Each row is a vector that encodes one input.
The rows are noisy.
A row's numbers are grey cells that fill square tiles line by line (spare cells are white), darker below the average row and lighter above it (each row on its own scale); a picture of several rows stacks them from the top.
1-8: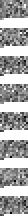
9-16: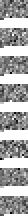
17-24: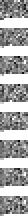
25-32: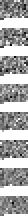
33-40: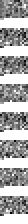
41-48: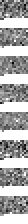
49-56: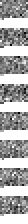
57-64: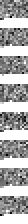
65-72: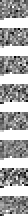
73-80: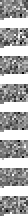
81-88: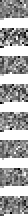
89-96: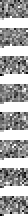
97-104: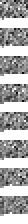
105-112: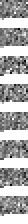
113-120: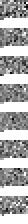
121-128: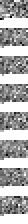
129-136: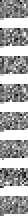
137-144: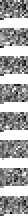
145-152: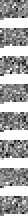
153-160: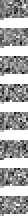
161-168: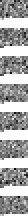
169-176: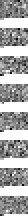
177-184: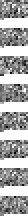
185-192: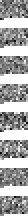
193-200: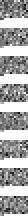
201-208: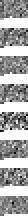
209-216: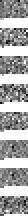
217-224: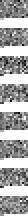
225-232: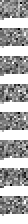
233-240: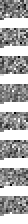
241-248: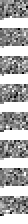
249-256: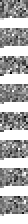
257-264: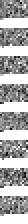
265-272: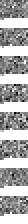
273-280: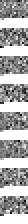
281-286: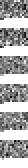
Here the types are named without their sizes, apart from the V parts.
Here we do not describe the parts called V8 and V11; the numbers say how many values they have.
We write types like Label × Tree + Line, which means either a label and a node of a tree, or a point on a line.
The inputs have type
Bool × (Tree + Unit) × V11 + Label × V8 + Unit.
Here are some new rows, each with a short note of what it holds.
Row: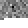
a fixed value
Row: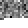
a label and a value of V8
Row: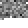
a node of a tree, a true/false value and a value of V11
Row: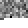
a label and a value of V8
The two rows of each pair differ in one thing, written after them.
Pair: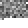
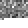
the true/false value
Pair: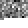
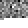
the value of V11
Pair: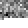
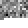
the value of V11
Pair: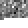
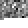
the value of V11
